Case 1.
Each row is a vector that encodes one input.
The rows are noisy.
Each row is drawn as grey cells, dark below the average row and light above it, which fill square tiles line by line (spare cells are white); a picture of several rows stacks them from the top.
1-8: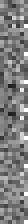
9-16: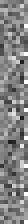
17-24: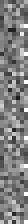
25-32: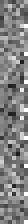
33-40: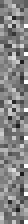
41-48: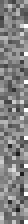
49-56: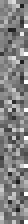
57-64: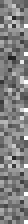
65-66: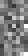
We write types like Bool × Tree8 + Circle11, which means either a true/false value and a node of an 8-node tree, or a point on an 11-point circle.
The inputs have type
Bool × Bool × Bool.
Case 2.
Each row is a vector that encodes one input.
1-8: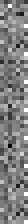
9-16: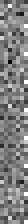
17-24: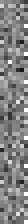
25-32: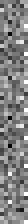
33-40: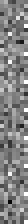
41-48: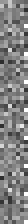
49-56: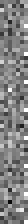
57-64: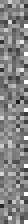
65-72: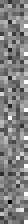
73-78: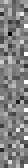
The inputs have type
Bool × Bool × Bool × Bool.
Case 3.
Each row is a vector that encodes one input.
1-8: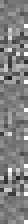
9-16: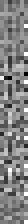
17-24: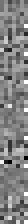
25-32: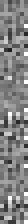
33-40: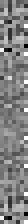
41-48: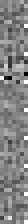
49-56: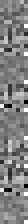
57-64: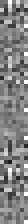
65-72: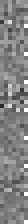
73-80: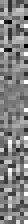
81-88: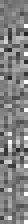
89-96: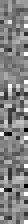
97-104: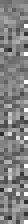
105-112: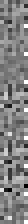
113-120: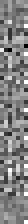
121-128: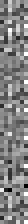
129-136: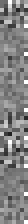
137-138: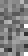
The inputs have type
Line10.
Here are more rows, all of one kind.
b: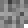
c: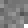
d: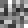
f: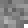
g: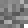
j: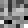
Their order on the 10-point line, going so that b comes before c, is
j, b, c, f, g, d.
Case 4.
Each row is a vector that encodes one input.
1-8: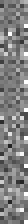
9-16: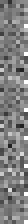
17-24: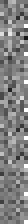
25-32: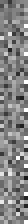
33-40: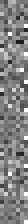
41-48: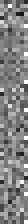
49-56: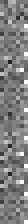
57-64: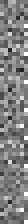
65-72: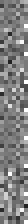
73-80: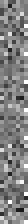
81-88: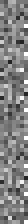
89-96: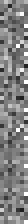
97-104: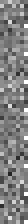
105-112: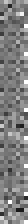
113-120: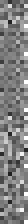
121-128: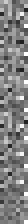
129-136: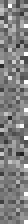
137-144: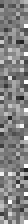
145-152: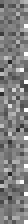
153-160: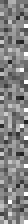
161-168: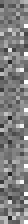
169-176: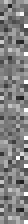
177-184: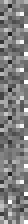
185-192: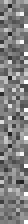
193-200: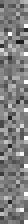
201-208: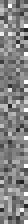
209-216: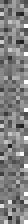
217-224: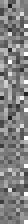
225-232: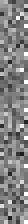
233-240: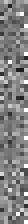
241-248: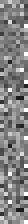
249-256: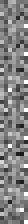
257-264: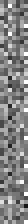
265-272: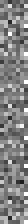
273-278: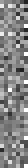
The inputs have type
Bool × Bool × Bool × Bool.
